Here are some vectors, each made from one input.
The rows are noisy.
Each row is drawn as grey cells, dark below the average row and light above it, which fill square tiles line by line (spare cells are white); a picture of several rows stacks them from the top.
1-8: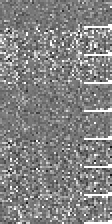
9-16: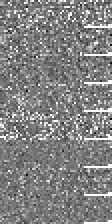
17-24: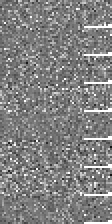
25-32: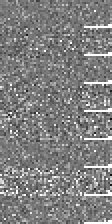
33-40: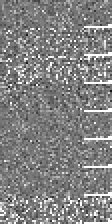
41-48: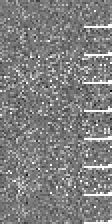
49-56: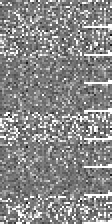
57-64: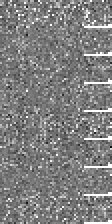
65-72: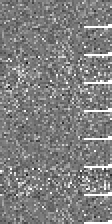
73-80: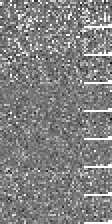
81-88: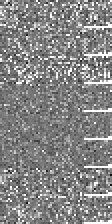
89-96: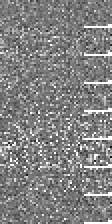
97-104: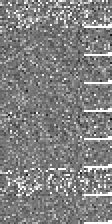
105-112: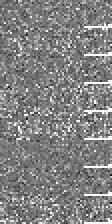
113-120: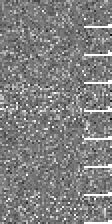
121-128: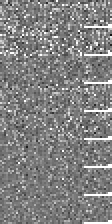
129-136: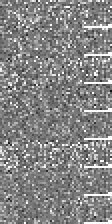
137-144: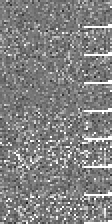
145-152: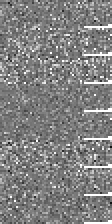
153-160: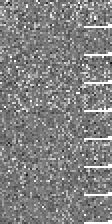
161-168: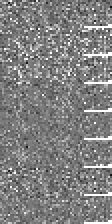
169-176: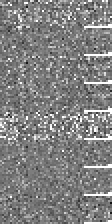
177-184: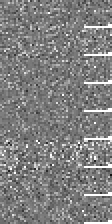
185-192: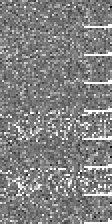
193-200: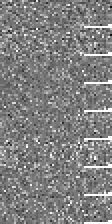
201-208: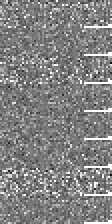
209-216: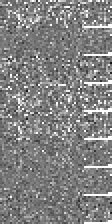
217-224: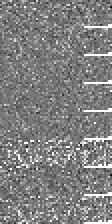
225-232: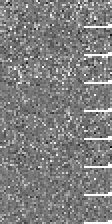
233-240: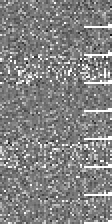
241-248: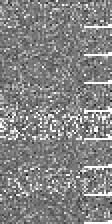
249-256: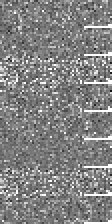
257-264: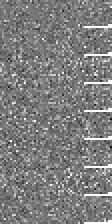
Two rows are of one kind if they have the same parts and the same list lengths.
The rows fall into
2 kinds.
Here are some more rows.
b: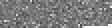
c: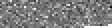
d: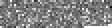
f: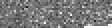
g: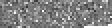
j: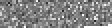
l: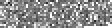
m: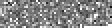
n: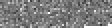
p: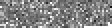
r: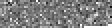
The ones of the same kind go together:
b, c, d, g, j, l, m, n, p, r
f

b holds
a node of a 16-node tree.
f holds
a fixed value.
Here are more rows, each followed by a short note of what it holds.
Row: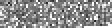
a node of a 16-node tree
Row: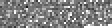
a fixed value
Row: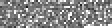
a fixed value
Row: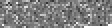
a node of a 16-node tree
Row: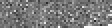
a fixed value
